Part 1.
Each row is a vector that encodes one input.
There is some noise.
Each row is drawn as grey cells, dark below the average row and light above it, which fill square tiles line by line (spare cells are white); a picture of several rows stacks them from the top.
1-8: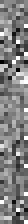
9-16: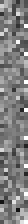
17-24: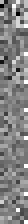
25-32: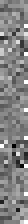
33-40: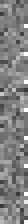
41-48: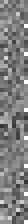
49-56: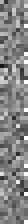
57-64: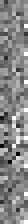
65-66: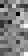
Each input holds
either a fixed value, or a point on each of two 7-point lines, or a node of an 8-node tree.
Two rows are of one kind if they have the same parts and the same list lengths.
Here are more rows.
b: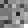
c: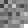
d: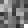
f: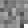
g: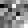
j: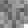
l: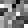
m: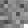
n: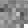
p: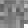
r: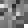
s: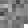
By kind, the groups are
b, c, d, l, m, r, s
f, g, n, p
j

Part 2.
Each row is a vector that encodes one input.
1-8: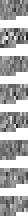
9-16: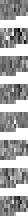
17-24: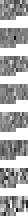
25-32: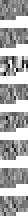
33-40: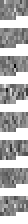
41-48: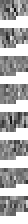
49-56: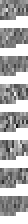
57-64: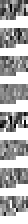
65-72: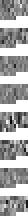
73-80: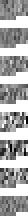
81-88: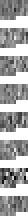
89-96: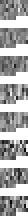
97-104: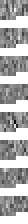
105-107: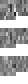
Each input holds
a point on an 8-point circle and a point on a 12-point line.
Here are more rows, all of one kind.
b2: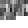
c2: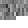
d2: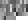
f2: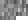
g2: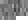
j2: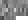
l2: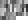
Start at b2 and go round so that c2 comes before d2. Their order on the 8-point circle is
b2, f2, l2, j2, c2, g2, d2.
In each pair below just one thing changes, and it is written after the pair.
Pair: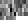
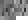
the place on the 8-point circle
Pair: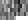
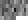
the place on the 12-point line
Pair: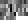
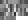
the place on the 12-point line
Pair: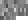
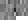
the place on the 8-point circle
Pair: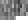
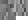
the place on the 8-point circle
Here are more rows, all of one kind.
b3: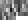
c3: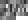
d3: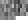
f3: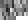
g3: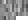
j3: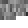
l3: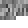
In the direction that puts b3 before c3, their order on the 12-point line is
j3, l3, b3, c3, d3, f3, g3.
